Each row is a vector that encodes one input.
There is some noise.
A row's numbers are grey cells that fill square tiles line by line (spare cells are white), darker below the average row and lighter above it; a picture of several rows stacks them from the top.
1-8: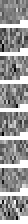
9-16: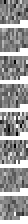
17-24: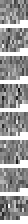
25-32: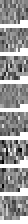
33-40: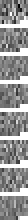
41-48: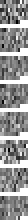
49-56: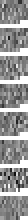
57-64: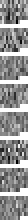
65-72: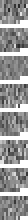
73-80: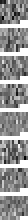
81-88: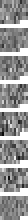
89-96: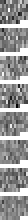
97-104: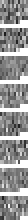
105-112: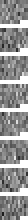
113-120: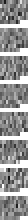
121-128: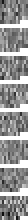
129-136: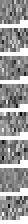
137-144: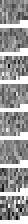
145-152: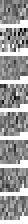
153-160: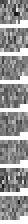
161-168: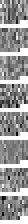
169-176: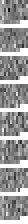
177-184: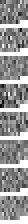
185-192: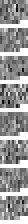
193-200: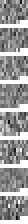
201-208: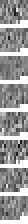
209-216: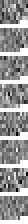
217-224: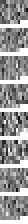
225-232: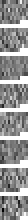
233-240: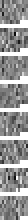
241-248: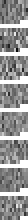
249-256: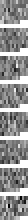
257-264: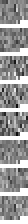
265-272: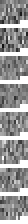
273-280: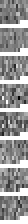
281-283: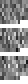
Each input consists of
one of 6 labels and a node of each of three 11-node trees, together with either a fixed value, or a node of an 11-node tree.
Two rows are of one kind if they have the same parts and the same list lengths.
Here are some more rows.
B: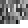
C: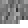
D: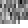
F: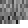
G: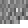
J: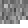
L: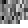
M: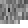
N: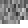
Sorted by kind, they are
B, C, D, F, G
J, L, M, N

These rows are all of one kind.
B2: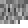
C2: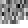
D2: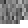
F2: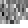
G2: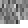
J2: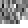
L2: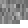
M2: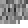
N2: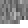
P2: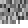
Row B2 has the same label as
F2 and P2.
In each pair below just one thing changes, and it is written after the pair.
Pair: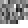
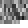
the node of one of the four trees
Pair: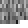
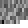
the node of one of the four trees
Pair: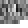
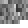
the label
